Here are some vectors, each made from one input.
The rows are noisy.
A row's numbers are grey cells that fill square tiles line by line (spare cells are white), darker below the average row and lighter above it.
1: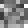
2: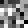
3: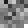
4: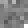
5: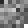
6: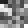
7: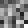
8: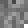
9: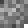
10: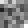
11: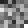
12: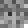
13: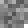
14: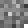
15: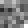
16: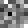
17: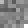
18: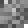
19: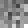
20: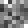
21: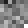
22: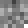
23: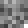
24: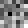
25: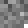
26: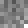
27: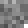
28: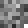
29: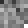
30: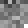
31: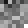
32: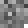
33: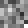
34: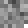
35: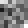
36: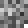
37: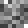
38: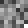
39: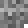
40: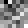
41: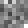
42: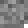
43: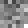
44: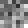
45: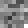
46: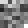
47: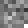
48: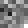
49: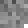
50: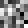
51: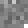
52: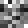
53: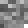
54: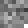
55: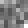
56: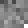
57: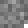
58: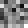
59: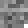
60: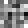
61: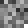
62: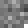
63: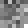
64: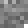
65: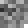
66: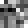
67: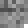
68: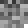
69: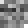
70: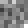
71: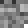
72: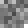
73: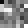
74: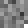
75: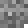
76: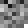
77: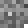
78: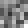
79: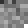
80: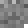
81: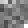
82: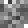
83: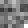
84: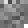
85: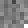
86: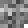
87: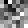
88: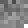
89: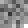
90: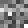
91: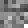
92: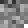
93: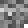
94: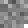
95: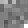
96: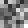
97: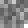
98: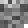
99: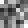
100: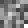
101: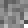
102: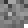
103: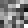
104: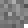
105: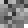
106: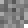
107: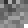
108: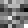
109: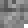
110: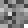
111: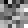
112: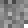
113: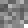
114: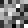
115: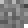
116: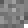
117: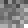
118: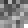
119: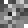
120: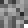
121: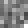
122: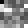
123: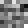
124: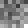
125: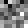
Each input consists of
a list of up to two points on an 8-point line.
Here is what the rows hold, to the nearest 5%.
All of them are lists of up to two points on an 8-point line: about 5% are empty, 50% hold one and 45% two.
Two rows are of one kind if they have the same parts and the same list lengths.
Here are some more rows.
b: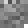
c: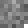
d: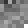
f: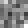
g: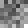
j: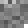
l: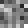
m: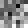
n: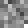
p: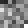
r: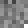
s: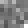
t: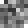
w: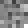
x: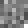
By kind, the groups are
b, c, f, j, s, t, x
d, g, m, n, p, r, w
l

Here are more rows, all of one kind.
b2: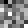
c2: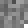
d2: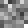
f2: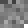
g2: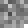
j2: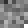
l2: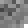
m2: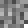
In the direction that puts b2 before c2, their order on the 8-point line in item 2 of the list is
b2, j2, g2, d2, m2, c2, f2, l2.
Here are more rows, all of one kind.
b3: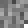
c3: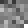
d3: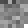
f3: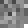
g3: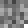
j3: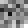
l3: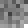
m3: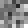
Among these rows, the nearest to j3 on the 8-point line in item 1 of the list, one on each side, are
g3 and l3.
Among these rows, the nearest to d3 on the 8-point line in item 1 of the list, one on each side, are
b3 and f3.
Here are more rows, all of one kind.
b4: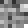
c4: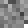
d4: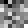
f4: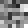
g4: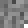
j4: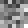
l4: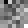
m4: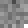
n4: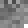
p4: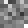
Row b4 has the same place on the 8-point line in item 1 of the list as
g4, j4, l4 and n4.
